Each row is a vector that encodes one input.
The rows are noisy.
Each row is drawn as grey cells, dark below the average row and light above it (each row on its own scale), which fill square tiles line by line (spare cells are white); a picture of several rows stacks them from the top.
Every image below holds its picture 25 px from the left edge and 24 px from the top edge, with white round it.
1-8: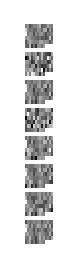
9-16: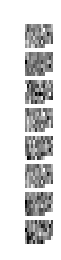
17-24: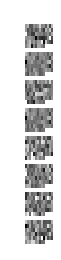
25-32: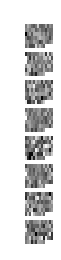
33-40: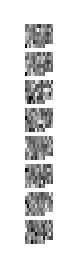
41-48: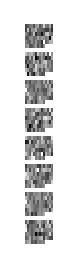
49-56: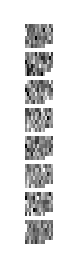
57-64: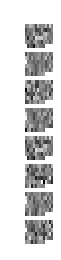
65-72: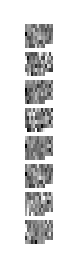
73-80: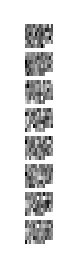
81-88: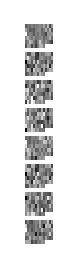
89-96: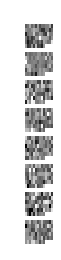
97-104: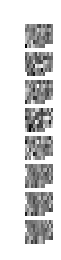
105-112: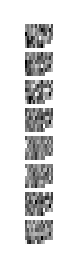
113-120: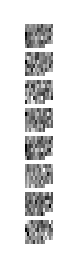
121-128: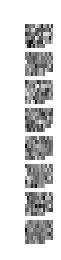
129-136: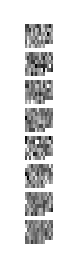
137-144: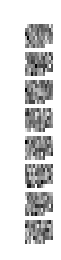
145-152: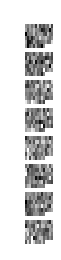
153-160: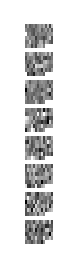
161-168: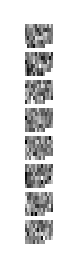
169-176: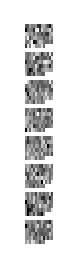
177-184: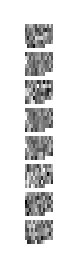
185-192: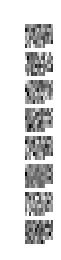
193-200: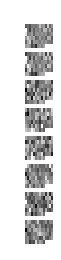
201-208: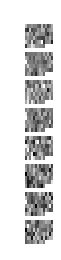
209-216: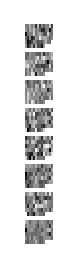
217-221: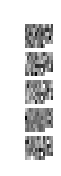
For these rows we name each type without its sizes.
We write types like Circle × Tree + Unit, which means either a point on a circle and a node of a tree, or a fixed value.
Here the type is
Bool × Line + Label.
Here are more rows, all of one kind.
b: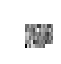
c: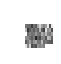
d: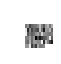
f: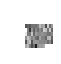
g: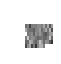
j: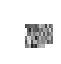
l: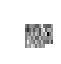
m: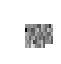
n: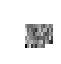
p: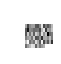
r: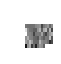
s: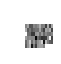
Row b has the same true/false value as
l, m and p.
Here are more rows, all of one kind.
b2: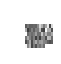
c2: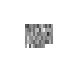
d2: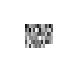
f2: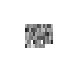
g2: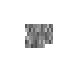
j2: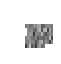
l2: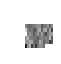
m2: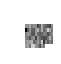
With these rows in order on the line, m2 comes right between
b2 and f2.
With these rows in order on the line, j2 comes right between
g2 and l2.
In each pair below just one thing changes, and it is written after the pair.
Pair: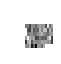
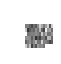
the place on the line
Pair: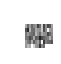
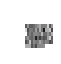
the true/false value
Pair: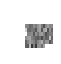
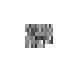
the place on the line
